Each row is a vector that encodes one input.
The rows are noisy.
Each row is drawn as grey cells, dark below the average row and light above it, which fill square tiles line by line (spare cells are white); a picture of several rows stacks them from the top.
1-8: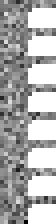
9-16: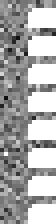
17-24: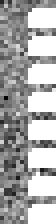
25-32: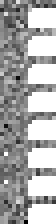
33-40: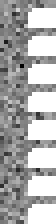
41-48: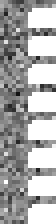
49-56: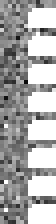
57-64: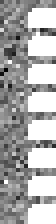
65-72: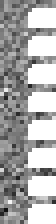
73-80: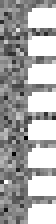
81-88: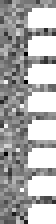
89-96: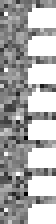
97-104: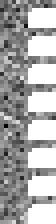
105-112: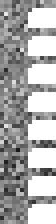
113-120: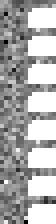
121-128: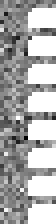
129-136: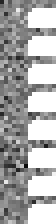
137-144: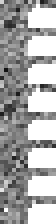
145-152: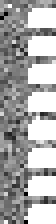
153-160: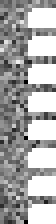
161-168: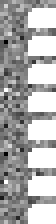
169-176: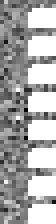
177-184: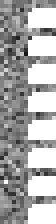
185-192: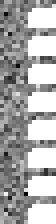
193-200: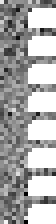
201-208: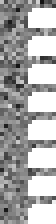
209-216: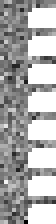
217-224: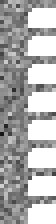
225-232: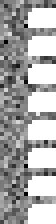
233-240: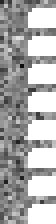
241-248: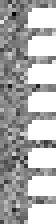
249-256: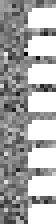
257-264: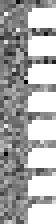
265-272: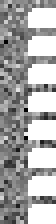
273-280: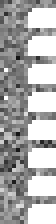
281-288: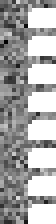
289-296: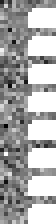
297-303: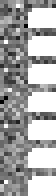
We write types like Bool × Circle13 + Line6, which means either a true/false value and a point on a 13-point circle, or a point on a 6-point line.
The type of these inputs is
(Bool × Bool × Bool + Label9) × Label9 + Tree12.
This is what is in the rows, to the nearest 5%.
About 75% of them hold one of 9 labels, together with either one of 9 labels, or three true/false values. The rest hold a node of a 12-node tree.
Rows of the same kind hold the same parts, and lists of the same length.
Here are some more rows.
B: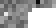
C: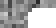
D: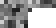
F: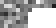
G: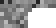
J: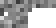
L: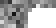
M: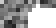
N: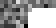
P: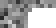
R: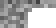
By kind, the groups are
B, F, J, P
C, G, L, R
D, M, N

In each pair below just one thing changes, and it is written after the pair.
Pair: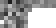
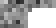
the label
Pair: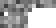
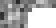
one of the three true/false values
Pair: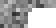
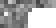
one of the three true/false values
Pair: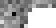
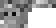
one of the three true/false values
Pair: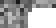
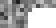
the label
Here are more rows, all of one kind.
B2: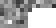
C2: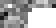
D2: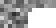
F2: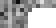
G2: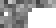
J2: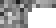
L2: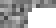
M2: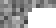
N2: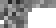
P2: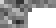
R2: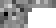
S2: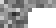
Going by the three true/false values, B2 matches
F2 and J2.
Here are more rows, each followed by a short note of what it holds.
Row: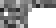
a node of a 12-node tree
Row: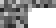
a node of a 12-node tree
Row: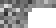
one of 9 labels and three true/false values
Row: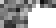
a node of a 12-node tree
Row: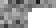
one of 9 labels and three true/false values
